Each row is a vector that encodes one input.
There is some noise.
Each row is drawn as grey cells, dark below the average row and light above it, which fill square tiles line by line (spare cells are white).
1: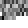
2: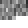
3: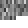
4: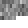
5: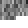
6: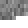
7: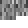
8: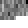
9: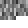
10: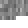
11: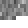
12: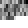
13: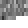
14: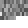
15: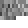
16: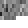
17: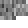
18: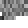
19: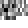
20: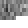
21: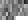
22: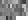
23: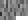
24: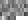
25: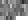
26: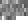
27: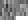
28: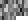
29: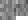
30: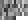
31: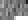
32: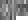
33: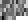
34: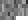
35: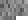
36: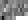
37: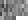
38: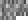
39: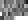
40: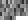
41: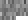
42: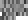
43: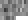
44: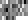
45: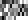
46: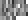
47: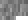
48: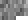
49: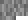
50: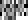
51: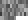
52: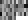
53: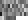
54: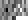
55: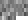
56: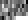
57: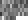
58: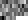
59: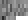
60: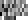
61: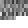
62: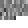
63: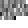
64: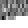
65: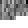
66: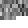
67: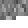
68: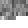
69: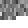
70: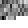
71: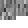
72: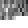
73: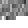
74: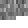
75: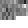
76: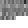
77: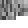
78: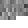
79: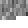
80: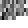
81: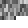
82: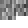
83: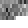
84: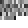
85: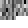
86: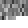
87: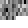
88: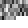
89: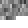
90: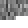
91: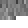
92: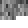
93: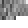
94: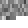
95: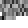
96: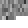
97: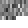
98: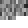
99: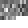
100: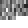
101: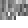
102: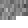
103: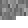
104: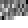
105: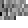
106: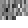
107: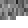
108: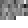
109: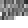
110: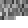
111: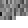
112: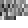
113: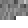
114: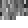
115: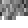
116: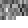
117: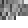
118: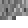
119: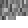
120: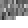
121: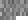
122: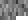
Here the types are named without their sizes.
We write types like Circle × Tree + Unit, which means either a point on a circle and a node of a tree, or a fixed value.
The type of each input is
Bool × Bool × Bool + Line.
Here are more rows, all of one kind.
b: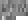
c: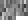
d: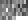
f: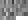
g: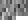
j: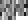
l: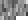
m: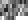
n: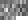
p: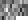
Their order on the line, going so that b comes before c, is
p, m, l, d, g, n, b, j, f, c.
